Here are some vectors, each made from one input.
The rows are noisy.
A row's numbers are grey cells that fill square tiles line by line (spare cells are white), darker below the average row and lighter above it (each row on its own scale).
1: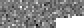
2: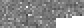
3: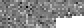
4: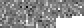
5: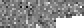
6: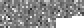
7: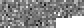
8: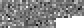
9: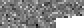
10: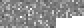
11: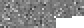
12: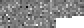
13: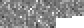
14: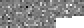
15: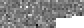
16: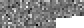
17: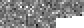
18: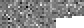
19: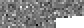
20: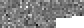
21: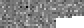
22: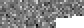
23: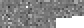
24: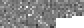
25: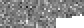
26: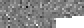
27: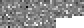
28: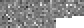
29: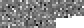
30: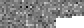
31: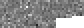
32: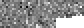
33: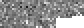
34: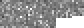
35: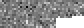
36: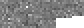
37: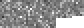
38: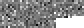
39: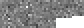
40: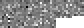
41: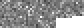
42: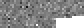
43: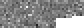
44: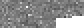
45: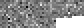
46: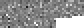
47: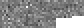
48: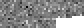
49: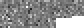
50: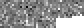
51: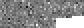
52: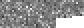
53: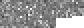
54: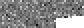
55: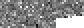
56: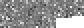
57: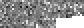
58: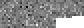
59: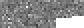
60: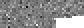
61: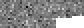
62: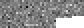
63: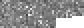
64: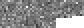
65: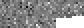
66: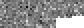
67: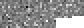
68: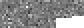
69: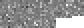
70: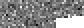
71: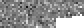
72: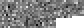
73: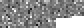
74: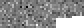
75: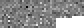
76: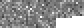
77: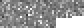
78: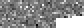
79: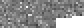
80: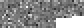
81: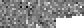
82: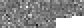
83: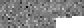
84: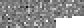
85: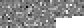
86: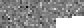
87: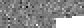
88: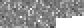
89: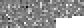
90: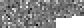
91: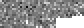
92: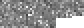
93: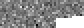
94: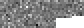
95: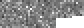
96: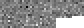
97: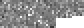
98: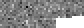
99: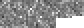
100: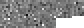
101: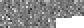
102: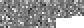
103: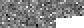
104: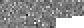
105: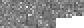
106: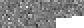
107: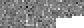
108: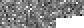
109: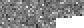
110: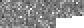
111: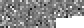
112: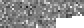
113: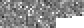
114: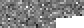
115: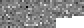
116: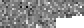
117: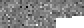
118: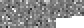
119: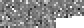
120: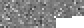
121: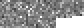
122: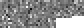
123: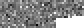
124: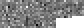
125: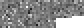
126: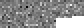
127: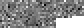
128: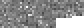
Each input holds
either a point on an 11-point circle, or a list of up to two points on a 4-point line.
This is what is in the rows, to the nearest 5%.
About 40% of them hold a point on an 11-point circle. The rest are lists of up to two points on a 4-point line: about 5% of all rows are empty, 30% hold one and 30% two.
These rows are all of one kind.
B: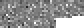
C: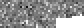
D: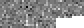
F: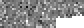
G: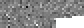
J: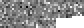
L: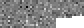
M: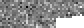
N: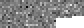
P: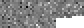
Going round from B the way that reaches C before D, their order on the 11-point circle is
B, C, L, D, N, F, M, P, J, G.
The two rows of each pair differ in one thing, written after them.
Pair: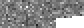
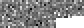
the place on the 4-point line in item 1 of the list
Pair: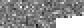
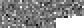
the place on the 4-point line in item 2 of the list
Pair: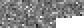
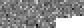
the place on the 4-point line in item 1 of the list
